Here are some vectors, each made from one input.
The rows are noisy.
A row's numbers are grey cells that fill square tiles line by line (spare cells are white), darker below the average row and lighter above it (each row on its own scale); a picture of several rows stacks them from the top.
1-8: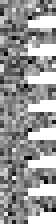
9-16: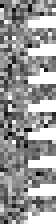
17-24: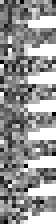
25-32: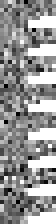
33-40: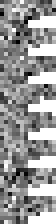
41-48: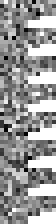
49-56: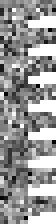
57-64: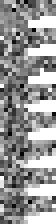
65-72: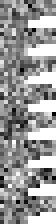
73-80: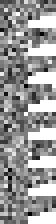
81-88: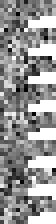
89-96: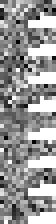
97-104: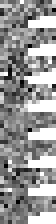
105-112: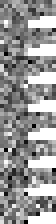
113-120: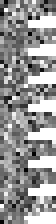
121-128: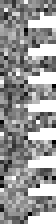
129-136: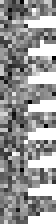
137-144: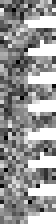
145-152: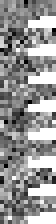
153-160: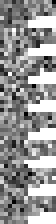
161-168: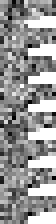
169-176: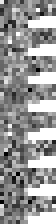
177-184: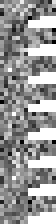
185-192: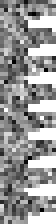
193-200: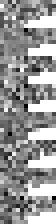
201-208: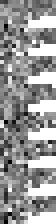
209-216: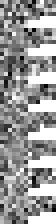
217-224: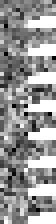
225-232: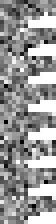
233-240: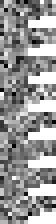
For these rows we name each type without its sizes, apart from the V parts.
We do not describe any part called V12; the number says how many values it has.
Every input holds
either a point on a line, or three true/false values and a value of V12, or a list of points on a circle.
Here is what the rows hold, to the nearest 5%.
About 10% of them hold a point on a line. About 40% of them hold three true/false values and a value of V12. The rest are lists of points on a circle.
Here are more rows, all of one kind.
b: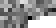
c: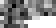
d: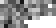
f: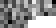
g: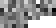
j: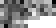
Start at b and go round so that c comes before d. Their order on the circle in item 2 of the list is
b, f, j, c, d, g.
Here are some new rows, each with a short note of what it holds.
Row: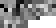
three true/false values and a value of V12
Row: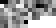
a point on a line
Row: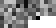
three true/false values and a value of V12
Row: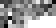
a point on a line
